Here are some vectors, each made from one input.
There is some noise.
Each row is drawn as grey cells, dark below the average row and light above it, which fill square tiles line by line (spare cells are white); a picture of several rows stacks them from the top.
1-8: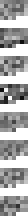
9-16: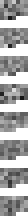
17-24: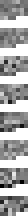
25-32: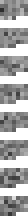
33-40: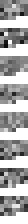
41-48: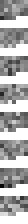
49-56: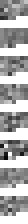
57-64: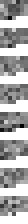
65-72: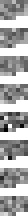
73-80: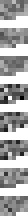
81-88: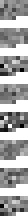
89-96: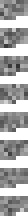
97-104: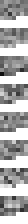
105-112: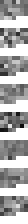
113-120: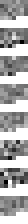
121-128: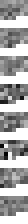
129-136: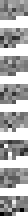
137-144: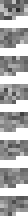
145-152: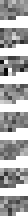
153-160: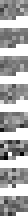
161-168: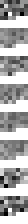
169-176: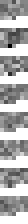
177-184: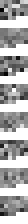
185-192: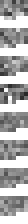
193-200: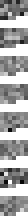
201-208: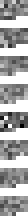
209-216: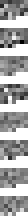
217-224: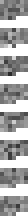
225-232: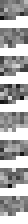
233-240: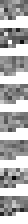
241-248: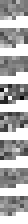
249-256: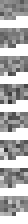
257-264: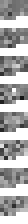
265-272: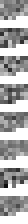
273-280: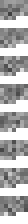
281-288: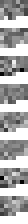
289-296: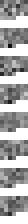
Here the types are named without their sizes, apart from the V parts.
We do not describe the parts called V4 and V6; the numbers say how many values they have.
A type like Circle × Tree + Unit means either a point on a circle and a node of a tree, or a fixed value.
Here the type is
(Bool × Bool × Bool + V6) × Label + Line + V4.
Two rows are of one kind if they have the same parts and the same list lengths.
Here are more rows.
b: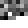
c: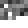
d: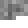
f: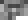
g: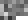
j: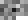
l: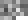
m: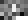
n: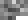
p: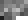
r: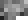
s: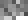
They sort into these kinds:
b, c
d, f
g, j, l, n, s
m, p, r

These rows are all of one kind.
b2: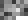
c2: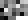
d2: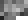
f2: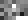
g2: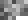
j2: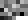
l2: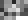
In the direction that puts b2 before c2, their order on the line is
g2, b2, d2, c2, l2, j2, f2.
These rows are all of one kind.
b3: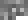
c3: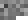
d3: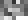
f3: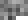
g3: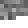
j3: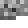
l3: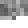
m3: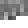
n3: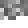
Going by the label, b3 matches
c3, d3 and g3.
